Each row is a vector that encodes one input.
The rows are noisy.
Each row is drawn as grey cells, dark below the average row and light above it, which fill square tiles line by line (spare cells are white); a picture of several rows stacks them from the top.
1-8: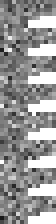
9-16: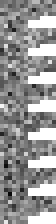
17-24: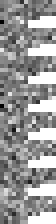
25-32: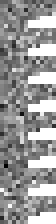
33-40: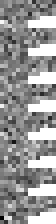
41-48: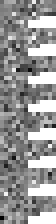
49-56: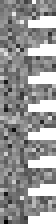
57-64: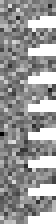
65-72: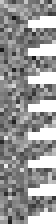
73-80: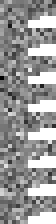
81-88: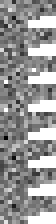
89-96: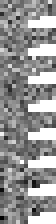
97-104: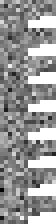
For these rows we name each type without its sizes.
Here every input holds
a node of a tree, together with either a node of a tree, or three true/false values.
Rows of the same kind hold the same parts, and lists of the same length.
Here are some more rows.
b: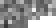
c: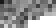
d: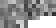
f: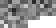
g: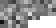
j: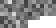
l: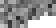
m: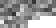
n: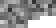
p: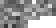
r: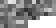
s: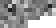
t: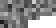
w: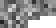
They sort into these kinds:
b, d, g, j, p, r, t, w
c, f, l, m, n, s

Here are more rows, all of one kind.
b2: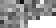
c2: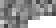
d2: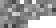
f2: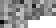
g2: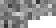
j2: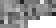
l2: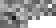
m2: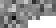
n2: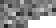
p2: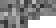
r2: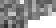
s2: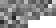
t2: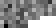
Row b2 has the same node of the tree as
f2, g2 and l2.
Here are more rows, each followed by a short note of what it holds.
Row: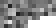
a node of a tree and three true/false values
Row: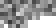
a node of each of two trees
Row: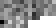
a node of a tree and three true/false values
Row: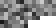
a node of a tree and three true/false values
